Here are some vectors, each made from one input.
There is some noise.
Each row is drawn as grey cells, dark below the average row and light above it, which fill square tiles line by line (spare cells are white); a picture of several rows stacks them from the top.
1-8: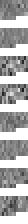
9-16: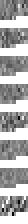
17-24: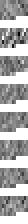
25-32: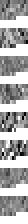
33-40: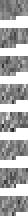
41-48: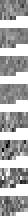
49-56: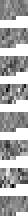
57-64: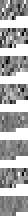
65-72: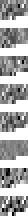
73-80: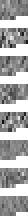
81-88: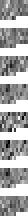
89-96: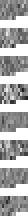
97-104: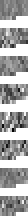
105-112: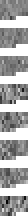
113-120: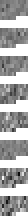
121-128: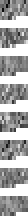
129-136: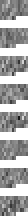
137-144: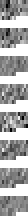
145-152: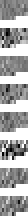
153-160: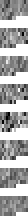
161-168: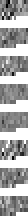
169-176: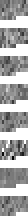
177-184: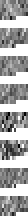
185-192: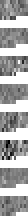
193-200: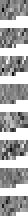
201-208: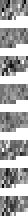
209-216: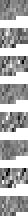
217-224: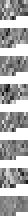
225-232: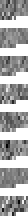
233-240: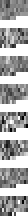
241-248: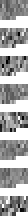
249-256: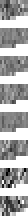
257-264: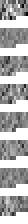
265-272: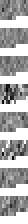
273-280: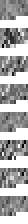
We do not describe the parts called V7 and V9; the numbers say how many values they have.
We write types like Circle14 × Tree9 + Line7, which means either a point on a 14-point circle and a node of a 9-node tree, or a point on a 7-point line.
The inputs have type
Bool × Circle10 + (Circle6 + V7) × List2(V9).
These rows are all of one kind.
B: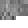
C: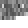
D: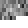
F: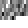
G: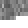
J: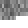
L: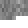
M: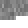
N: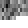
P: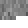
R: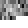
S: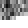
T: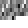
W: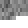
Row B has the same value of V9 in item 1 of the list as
D, G, P and S.
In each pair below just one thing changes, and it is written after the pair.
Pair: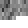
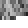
the value of V9 in item 1 of the list
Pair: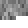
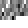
the value of V9 in item 2 of the list
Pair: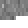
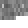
the value of V9 in item 2 of the list
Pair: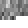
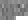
the value of V9 in item 2 of the list
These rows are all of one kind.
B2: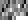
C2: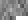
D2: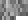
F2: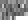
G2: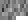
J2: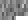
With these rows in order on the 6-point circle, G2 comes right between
B2 and D2.
